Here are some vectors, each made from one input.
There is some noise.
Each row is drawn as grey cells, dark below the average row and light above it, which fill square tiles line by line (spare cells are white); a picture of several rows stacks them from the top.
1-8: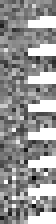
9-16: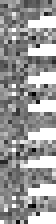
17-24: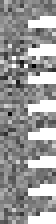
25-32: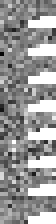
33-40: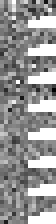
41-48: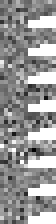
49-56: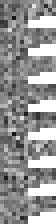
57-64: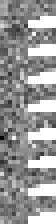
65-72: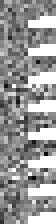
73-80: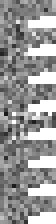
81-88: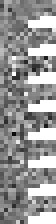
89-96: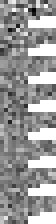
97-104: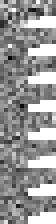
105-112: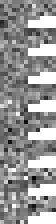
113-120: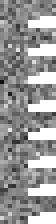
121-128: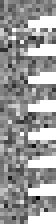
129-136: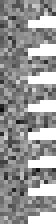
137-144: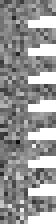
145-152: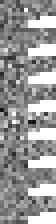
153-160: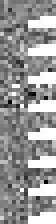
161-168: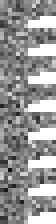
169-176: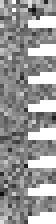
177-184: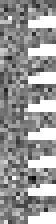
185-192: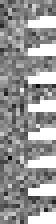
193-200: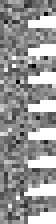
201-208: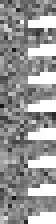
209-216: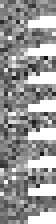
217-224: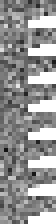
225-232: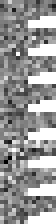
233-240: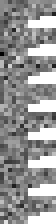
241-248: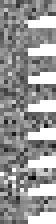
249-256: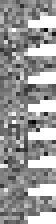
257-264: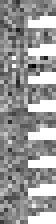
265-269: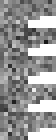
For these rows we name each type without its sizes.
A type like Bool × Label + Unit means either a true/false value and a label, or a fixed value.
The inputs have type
Bool × Circle × Label.
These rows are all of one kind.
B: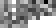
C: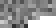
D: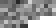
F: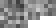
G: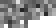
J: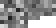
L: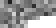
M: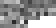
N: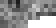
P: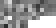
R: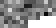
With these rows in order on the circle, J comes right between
G and L.
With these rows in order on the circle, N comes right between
F and L.
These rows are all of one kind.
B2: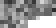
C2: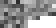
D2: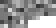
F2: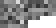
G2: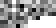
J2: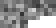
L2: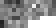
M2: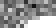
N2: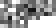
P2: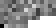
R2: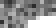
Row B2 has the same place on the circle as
M2 and R2.
